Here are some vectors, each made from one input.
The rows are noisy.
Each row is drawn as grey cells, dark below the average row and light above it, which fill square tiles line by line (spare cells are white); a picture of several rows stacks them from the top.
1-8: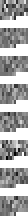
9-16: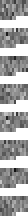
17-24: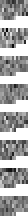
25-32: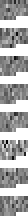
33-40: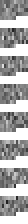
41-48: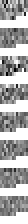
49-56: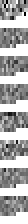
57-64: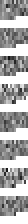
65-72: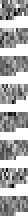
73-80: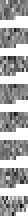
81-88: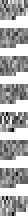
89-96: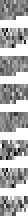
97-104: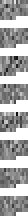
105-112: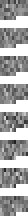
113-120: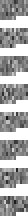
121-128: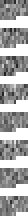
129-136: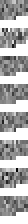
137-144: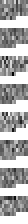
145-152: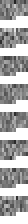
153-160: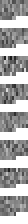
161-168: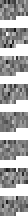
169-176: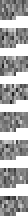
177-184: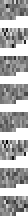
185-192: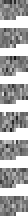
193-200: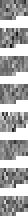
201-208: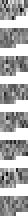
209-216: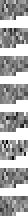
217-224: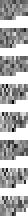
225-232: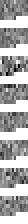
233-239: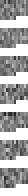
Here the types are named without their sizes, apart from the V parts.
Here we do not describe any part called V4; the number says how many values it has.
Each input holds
either a true/false value and a value of V4, or a list of items, each a point on each of two lines.
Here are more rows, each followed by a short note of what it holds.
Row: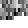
the empty list
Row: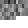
a list of two items
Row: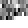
the empty list
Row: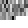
a true/false value and a value of V4
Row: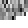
a true/false value and a value of V4
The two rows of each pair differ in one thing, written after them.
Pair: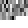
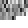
the value of V4
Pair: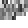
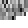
the value of V4
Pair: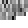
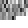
the true/false value
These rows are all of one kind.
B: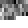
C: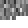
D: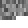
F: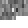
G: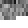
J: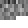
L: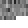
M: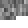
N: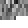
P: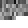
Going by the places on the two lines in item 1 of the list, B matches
D, M, N and P.
